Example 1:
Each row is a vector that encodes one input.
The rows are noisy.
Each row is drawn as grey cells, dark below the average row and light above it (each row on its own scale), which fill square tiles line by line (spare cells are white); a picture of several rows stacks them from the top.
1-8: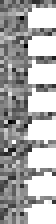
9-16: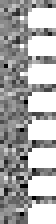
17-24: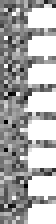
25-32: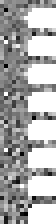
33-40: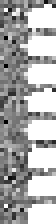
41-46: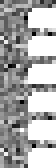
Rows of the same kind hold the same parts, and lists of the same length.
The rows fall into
2 kinds.
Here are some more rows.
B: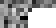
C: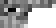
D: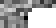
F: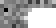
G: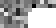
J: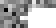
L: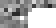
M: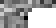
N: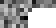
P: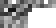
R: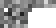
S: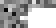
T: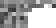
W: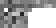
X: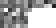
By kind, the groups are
B, D, F, G, J, L, M, N, S
C, P, R, T, W, X

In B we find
three true/false values.
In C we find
a point on a 6-point line.
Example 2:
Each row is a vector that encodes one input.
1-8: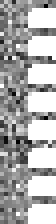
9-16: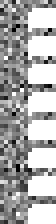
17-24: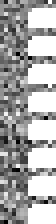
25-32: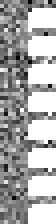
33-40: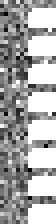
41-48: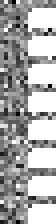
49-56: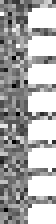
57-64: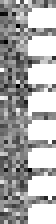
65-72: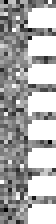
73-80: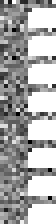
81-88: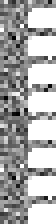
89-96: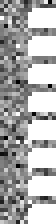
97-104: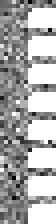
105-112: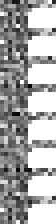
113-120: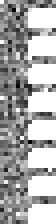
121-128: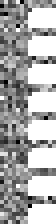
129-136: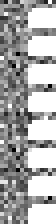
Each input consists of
a list of up to two items, each a point on a 3-point line and a point on a 5-point line.
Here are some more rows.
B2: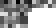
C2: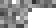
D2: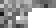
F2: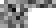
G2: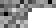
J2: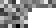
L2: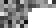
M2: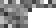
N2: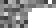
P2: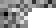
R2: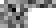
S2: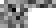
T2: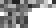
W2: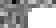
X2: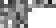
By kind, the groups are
B2, L2, N2, T2, W2
C2, D2, G2, J2, M2, P2, X2
F2, R2, S2

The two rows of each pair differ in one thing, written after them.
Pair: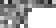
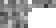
the place on the 5-point line in item 1 of the list
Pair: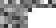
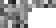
the place on the 3-point line in item 1 of the list
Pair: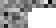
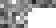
the place on the 5-point line in item 1 of the list
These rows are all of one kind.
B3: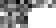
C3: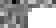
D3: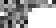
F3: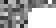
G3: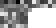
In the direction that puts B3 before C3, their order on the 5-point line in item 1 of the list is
G3, B3, C3, D3, F3.
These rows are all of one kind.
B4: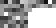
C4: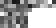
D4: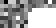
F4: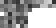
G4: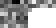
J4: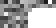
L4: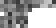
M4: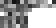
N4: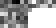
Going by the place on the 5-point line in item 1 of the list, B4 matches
D4 and J4.
